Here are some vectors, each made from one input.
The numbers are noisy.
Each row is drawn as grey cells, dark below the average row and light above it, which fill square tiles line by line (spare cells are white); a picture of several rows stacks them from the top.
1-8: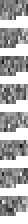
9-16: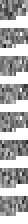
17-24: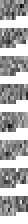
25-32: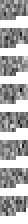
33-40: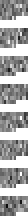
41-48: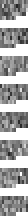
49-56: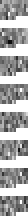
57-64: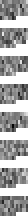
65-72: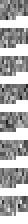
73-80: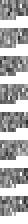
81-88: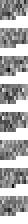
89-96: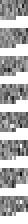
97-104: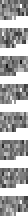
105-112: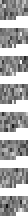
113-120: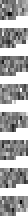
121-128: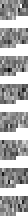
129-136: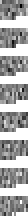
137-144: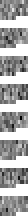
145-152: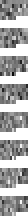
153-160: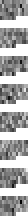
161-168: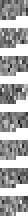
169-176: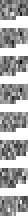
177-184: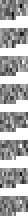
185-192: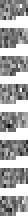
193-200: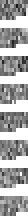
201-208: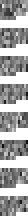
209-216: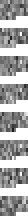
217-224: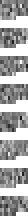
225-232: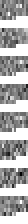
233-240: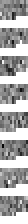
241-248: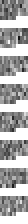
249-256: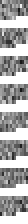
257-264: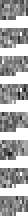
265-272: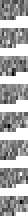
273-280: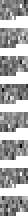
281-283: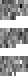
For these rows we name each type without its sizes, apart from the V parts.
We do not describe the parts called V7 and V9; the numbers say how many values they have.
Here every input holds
a true/false value, together with either a point on a circle and a value of V7, or a value of V9.
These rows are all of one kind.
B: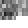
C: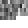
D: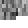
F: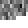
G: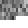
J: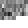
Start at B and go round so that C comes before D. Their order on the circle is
B, J, C, G, D, F.
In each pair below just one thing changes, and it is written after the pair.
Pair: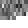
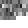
the true/false value
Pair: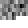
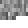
the value of V7
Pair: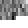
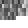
the value of V7
